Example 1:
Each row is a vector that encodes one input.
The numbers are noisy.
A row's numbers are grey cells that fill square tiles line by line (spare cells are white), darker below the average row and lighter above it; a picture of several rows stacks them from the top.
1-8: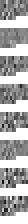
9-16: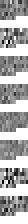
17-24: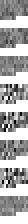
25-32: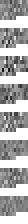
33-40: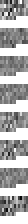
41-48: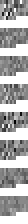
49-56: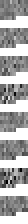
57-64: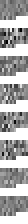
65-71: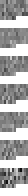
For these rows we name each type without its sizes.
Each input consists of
a point on a line.
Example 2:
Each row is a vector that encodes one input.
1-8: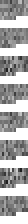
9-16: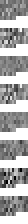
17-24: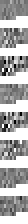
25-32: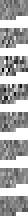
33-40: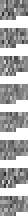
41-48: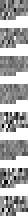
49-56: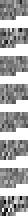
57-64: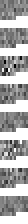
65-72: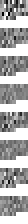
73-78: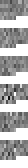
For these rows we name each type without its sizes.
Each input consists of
a point on a line.
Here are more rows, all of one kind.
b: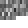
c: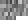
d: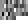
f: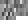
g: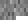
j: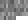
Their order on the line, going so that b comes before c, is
b, j, c, f, g, d.
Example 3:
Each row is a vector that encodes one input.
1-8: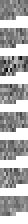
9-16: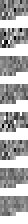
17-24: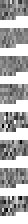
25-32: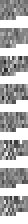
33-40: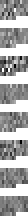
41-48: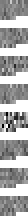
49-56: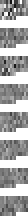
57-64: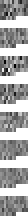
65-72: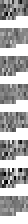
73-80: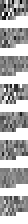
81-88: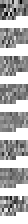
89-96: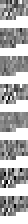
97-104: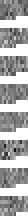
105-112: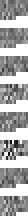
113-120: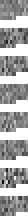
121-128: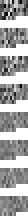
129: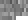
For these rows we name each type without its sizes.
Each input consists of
a point on a line.
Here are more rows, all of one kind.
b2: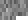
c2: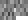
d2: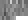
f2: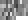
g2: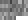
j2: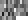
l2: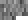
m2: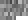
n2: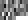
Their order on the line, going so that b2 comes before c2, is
b2, n2, g2, m2, f2, d2, c2, j2, l2.
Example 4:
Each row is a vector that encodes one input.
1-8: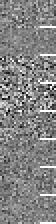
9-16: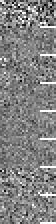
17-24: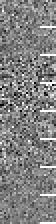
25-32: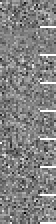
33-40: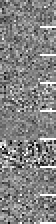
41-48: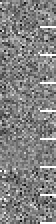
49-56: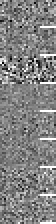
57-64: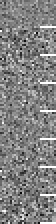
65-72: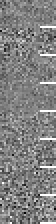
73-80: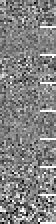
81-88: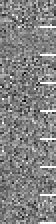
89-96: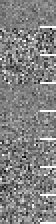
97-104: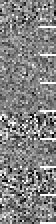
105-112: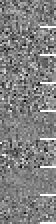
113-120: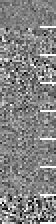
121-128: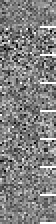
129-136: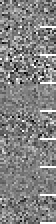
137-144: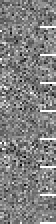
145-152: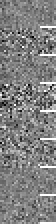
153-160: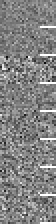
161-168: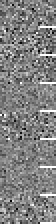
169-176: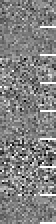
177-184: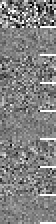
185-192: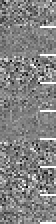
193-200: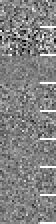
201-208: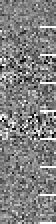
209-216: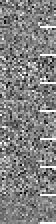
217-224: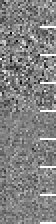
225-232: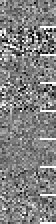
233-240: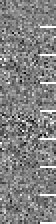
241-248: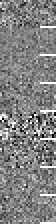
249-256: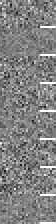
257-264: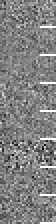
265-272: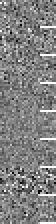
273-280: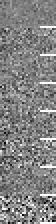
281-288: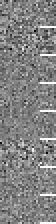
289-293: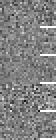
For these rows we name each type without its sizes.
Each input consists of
either a point on a circle, or a fixed value.
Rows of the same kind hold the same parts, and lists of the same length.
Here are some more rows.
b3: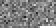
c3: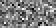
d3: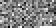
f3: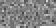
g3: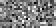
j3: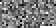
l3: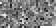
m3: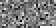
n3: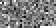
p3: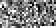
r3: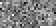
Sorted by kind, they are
b3, c3, d3, f3, g3, j3, l3, m3, n3, r3
p3

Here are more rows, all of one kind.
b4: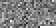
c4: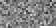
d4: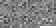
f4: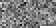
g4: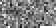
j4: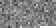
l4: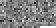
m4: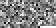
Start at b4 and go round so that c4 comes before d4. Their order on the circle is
b4, f4, m4, g4, l4, c4, j4, d4.
